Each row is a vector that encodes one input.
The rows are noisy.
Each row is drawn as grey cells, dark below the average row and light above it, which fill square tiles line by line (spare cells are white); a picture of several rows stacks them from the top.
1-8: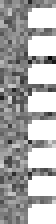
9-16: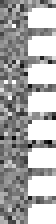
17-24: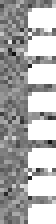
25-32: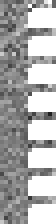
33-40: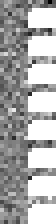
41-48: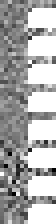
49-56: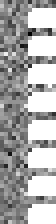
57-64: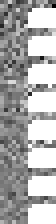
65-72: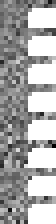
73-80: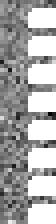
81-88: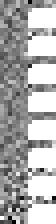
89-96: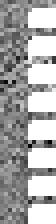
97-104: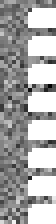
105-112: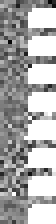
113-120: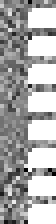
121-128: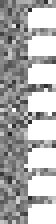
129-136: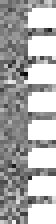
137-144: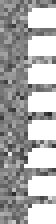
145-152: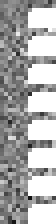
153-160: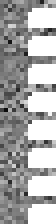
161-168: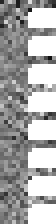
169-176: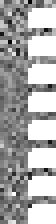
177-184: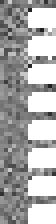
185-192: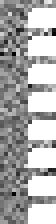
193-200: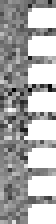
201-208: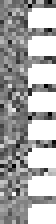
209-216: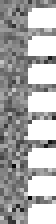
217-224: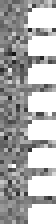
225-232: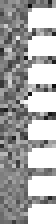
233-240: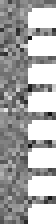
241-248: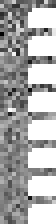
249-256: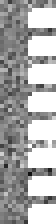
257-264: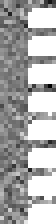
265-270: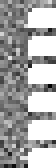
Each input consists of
either a point on a 17-point circle, or a fixed value, or three true/false values.
